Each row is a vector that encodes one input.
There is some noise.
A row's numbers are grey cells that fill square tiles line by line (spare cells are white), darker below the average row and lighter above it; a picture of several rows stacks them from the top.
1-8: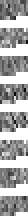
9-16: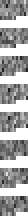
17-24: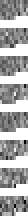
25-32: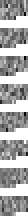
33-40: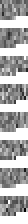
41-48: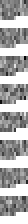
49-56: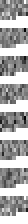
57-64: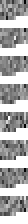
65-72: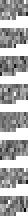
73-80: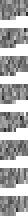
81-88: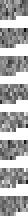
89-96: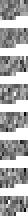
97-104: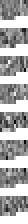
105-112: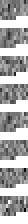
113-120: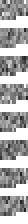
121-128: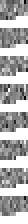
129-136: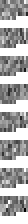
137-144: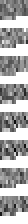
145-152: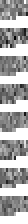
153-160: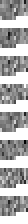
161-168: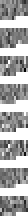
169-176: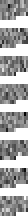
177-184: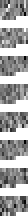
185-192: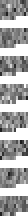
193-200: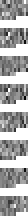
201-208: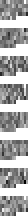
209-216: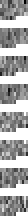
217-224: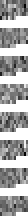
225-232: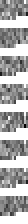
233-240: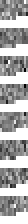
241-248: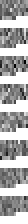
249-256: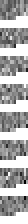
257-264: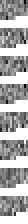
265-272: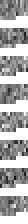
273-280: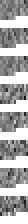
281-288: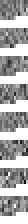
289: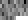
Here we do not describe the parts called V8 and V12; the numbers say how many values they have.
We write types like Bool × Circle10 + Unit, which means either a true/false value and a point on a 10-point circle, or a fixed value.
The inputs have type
(Bool × Line7 × V8 + List2(V12)) × Line6.
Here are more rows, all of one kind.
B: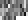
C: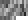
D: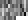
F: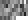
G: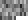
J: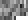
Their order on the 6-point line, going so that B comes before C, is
G, D, B, J, F, C.
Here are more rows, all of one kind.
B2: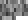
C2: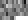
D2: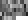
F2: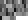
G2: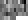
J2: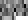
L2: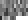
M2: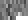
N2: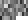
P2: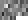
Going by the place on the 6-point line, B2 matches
C2, D2, F2 and G2.
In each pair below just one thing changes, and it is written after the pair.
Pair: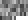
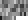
the place on the 6-point line
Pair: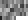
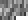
the place on the 7-point line
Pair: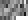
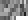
the value of V8
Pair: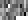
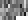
the place on the 6-point line
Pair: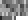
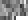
the place on the 7-point line
